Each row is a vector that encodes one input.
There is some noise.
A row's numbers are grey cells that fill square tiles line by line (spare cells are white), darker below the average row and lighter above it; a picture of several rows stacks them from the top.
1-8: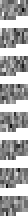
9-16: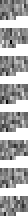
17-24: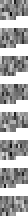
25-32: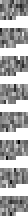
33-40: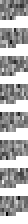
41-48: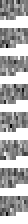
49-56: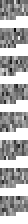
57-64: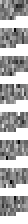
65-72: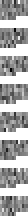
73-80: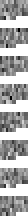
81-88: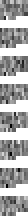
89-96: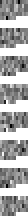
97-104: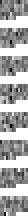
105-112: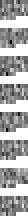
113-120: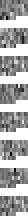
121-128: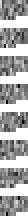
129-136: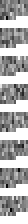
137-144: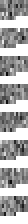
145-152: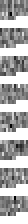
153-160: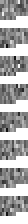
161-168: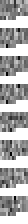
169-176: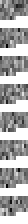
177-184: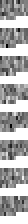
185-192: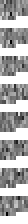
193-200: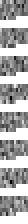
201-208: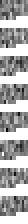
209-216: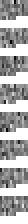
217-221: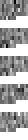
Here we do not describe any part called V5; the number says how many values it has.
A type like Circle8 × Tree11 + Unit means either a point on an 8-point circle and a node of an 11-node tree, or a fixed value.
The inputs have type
Line7 × V5 + Tree11 × Tree11.
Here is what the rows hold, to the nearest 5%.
About 40% of them hold a point on a 7-point line and a value of V5. The rest hold a node of each of two 11-node trees.
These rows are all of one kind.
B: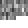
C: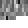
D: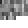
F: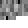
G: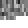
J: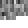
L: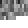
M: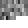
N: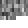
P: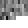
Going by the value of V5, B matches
D and N.
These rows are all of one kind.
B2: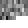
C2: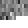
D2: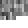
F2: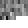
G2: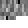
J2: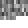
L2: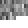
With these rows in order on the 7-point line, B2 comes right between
D2 and G2.
